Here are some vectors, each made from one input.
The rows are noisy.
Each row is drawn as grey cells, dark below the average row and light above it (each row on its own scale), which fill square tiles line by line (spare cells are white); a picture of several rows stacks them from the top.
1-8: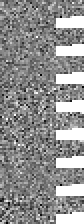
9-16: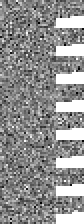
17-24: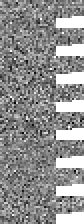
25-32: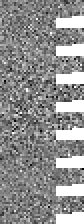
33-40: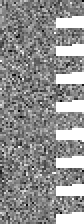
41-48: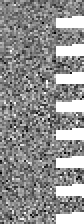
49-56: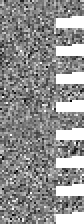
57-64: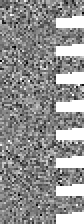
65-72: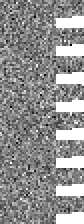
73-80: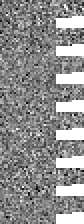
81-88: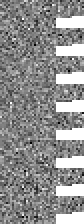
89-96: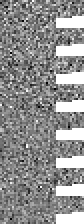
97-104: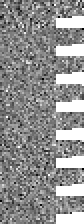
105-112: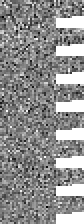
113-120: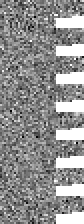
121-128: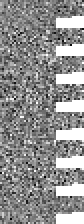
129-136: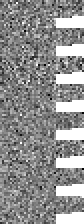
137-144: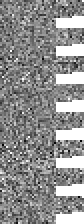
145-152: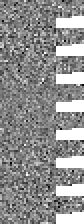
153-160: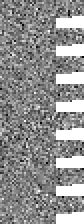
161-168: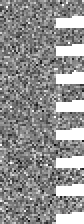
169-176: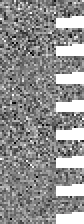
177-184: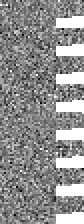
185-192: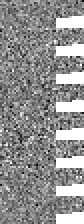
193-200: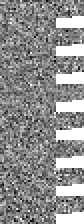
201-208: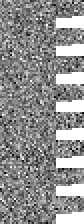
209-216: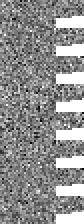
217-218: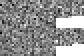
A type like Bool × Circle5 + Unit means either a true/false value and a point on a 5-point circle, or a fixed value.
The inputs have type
Line11 × (Line11 + Tree19).
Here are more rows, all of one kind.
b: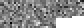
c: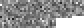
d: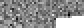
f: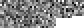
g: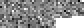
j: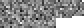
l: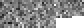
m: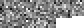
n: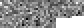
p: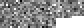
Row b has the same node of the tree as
l and m.
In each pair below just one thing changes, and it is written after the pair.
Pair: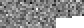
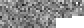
the place on the 11-point line
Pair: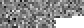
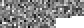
the node of the tree
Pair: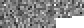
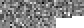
the node of the tree
